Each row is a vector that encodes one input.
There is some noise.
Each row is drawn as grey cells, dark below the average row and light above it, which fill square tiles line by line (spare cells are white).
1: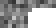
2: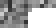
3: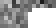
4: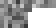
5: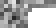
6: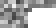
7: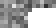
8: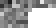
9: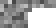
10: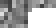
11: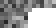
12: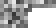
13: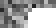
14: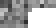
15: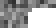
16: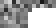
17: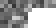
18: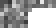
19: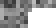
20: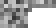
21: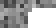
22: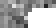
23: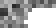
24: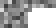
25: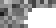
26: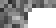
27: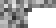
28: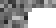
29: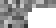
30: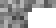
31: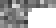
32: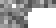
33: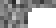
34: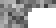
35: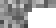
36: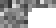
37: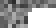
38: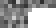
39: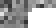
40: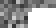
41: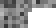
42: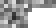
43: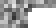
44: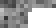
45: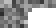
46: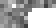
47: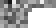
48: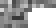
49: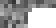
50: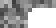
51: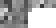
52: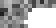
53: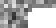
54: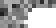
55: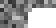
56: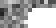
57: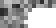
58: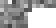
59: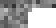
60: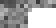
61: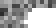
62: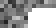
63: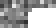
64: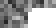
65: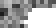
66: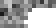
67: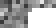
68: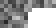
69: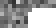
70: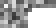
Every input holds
a point on a 7-point line and a true/false value.
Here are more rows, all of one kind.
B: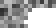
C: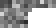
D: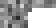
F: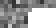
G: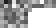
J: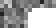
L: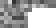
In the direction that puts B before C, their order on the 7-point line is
B, J, F, L, D, C, G.
